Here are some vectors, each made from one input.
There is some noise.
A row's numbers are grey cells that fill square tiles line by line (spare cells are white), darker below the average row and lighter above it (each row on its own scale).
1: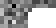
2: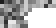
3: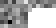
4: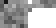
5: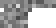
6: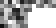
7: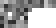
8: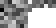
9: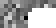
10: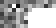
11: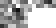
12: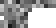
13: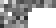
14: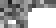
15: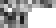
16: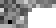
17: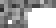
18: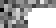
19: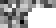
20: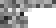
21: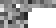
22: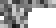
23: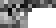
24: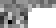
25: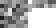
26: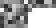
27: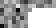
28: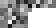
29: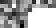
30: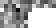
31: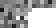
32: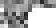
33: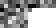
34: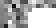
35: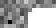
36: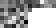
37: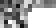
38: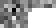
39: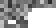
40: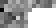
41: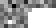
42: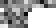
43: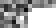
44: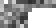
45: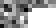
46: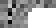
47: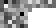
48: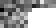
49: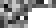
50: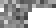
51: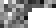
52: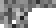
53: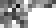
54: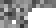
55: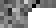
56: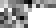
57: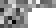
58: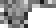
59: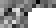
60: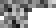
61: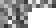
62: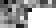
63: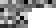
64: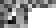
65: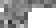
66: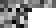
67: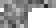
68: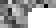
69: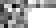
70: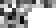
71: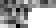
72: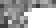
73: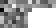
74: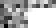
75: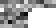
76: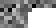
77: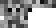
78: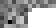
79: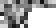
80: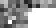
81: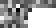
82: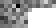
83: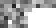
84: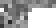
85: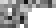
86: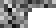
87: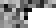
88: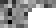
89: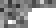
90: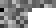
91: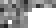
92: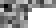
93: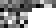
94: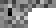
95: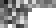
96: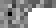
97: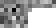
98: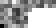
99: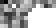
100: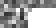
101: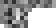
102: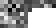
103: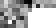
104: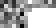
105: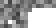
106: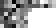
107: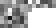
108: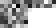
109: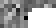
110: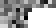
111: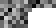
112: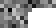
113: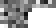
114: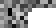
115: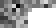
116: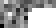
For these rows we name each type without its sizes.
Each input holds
a node of a tree, together with either a point on a line, or a node of a tree.
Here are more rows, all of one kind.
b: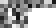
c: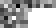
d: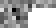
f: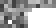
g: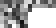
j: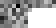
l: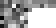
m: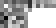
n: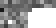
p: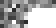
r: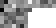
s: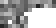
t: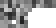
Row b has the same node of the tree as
p and s.
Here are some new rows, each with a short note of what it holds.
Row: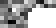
a node of each of two trees
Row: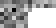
a point on a line and a node of a tree
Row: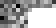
a point on a line and a node of a tree
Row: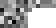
a point on a line and a node of a tree
